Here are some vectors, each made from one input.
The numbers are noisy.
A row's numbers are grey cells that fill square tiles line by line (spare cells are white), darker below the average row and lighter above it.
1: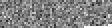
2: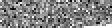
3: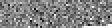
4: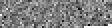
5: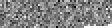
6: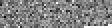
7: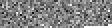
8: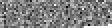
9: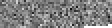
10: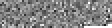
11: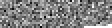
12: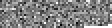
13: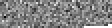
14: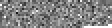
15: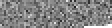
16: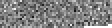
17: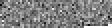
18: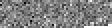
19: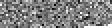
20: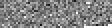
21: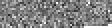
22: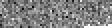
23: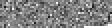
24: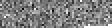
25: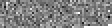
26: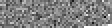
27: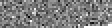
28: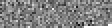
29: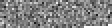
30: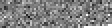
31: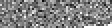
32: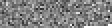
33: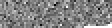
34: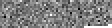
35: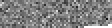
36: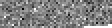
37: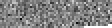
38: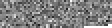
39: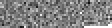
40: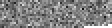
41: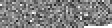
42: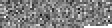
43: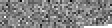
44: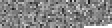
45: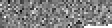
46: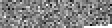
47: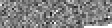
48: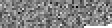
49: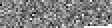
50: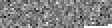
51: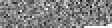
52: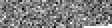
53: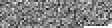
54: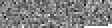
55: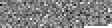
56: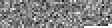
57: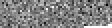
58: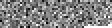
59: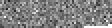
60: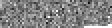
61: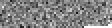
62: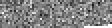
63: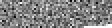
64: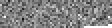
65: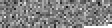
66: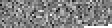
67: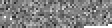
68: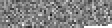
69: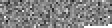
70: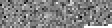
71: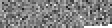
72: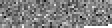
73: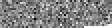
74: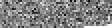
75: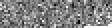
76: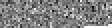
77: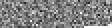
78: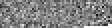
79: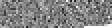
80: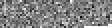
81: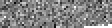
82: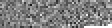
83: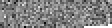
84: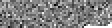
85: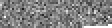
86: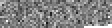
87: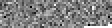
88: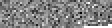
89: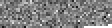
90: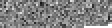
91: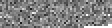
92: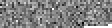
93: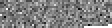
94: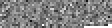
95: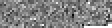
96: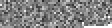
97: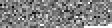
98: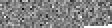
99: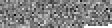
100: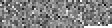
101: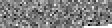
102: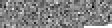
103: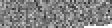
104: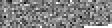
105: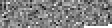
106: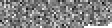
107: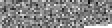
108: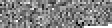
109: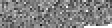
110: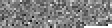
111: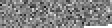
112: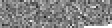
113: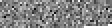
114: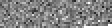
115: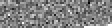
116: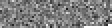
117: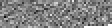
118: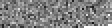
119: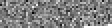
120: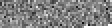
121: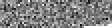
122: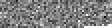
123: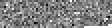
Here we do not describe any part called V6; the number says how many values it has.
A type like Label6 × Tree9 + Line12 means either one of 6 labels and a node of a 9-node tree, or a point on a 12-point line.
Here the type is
(Label12 + Line9) × V6.
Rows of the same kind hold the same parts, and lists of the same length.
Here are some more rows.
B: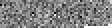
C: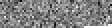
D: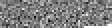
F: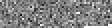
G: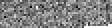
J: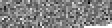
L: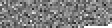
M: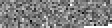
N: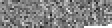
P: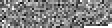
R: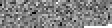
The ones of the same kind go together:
B, F, G, M, P, R
C, D, J, L, N

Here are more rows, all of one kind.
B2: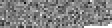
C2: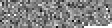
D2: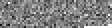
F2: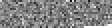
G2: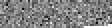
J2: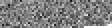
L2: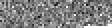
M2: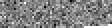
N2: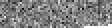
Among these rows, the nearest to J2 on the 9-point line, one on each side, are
B2 and D2.
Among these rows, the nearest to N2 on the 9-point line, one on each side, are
G2 and M2.
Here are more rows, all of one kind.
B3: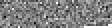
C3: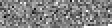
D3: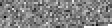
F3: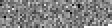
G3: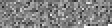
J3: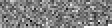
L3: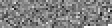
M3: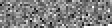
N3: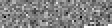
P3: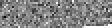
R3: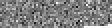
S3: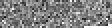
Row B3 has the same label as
C3, D3, F3 and P3.
